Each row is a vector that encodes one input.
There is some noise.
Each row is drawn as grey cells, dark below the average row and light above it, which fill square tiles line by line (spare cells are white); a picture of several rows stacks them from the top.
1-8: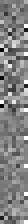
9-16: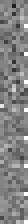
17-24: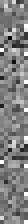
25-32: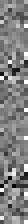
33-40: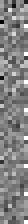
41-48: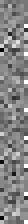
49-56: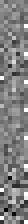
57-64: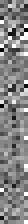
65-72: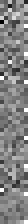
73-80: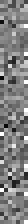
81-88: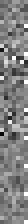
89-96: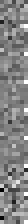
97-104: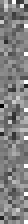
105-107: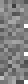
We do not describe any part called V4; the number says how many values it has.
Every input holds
a list of up to three items, each a true/false value and a value of V4.
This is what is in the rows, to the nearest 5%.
All of them are lists of up to three items, each a true/false value and a value of V4: about 5% are empty, 15% hold one, 30% two and 55% three.
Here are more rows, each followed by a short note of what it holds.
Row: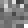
the empty list
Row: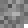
a list of three items
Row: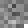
a list of two items
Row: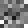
a list of one item
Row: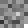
a list of three items
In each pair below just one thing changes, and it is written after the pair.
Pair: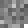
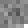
the true/false value in item 1 of the list
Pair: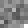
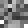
the value of V4 in item 1 of the list
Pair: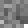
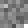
the value of V4 in item 1 of the list
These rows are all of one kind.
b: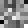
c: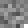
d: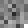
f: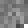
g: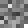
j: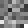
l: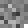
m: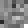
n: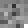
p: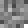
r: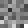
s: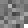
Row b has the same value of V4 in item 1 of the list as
f, g, p and s.
